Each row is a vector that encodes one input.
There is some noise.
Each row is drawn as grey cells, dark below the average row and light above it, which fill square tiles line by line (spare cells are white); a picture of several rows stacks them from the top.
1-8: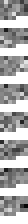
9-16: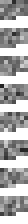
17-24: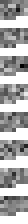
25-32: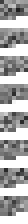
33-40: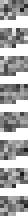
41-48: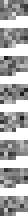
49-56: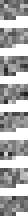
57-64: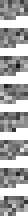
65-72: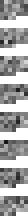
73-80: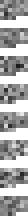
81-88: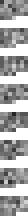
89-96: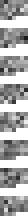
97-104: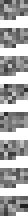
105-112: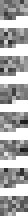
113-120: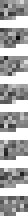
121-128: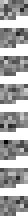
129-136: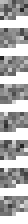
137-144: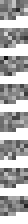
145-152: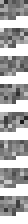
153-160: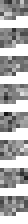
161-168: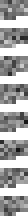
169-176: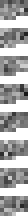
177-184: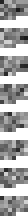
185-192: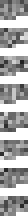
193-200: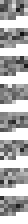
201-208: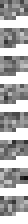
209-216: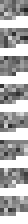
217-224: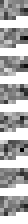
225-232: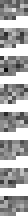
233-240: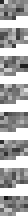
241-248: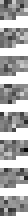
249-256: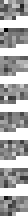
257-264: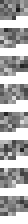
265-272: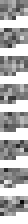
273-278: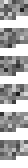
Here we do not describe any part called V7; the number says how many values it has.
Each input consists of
one of 12 labels, together with either a point on an 11-point line, or a value of V7.
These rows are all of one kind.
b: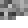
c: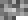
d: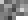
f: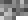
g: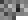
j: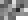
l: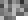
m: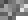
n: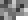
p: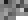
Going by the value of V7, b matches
j, m and p.
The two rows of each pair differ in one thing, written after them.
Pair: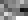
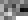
the place on the 11-point line
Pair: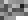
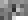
the label
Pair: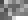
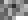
the place on the 11-point line
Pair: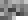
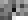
the place on the 11-point line
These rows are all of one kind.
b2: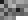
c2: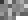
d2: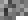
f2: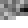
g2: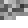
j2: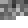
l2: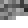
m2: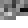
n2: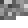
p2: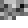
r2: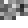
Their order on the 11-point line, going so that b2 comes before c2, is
b2, p2, f2, g2, l2, j2, d2, m2, n2, r2, c2.
